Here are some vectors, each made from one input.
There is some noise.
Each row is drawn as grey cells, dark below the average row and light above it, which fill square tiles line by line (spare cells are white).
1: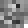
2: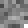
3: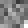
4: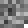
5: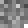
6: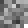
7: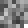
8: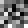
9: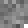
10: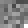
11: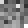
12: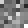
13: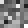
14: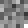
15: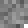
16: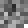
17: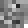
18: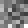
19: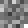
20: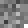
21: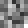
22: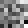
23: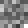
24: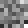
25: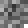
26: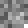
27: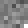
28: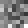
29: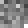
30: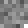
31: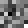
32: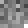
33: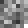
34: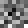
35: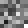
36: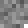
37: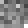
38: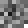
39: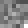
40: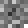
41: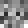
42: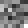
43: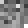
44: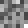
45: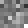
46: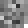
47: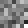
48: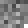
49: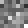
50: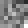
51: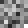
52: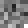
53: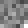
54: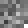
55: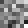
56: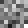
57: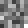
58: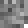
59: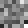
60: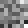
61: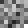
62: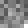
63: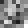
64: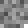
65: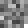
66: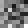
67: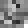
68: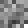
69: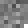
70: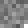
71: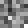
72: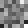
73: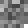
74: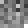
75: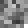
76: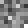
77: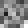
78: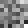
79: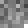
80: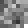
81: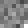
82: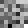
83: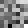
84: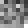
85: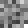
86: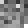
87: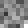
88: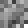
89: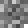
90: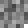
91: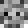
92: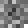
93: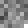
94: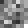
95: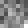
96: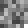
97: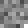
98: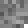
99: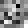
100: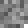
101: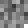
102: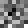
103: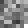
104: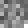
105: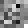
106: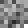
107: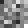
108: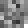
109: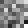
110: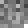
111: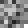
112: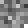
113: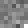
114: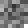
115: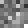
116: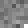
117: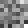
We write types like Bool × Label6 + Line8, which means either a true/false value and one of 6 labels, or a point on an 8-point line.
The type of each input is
Line4 + Line7.
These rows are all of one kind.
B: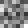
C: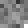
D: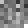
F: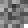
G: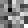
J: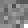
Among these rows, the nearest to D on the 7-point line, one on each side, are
C and G.
